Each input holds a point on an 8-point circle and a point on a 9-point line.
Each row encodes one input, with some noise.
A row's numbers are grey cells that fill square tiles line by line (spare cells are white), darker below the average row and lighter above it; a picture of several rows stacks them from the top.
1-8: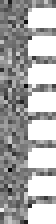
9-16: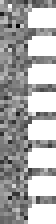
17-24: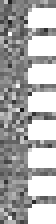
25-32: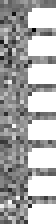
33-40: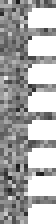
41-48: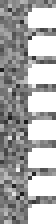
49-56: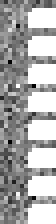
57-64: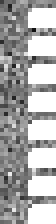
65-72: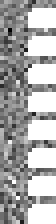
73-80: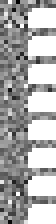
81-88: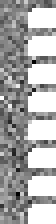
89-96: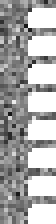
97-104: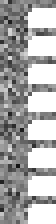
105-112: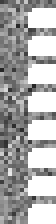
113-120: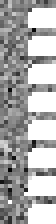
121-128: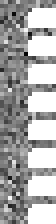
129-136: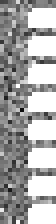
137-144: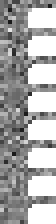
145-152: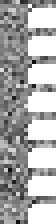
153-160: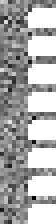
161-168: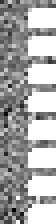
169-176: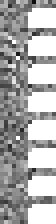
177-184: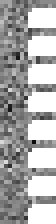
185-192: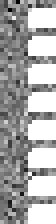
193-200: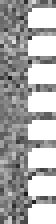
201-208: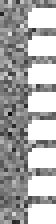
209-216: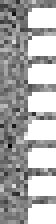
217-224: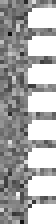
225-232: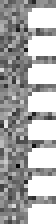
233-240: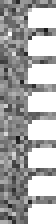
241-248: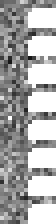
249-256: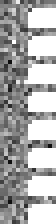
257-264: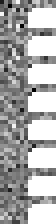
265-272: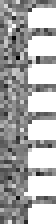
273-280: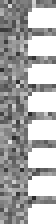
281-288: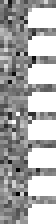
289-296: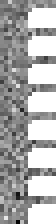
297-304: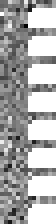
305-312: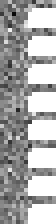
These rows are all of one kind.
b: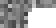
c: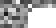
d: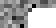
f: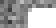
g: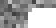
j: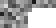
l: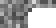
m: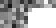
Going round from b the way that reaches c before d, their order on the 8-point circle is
b, f, g, j, m, c, d, l.
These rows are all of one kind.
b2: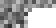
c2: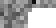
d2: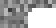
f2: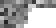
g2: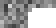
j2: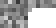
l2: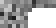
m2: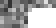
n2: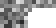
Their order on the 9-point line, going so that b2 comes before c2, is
l2, d2, j2, b2, g2, n2, c2, m2, f2.
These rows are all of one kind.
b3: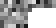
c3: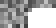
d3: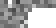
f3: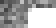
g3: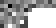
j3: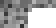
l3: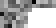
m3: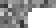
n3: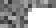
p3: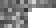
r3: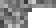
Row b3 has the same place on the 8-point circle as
g3, j3 and m3.
